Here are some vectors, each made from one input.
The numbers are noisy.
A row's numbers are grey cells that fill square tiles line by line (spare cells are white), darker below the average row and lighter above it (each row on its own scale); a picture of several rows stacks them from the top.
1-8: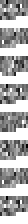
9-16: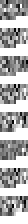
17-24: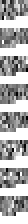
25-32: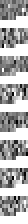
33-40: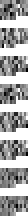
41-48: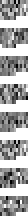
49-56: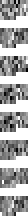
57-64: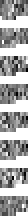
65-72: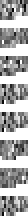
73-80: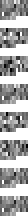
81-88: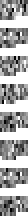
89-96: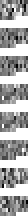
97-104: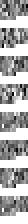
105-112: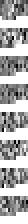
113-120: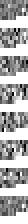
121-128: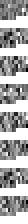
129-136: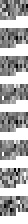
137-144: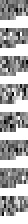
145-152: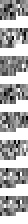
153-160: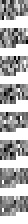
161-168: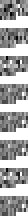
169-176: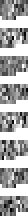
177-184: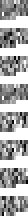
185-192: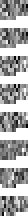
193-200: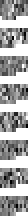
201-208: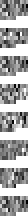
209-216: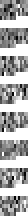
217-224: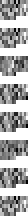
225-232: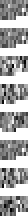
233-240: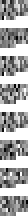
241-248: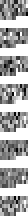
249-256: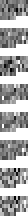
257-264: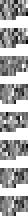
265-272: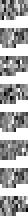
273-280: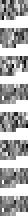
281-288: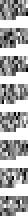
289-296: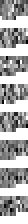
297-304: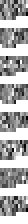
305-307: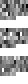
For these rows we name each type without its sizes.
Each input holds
a label.
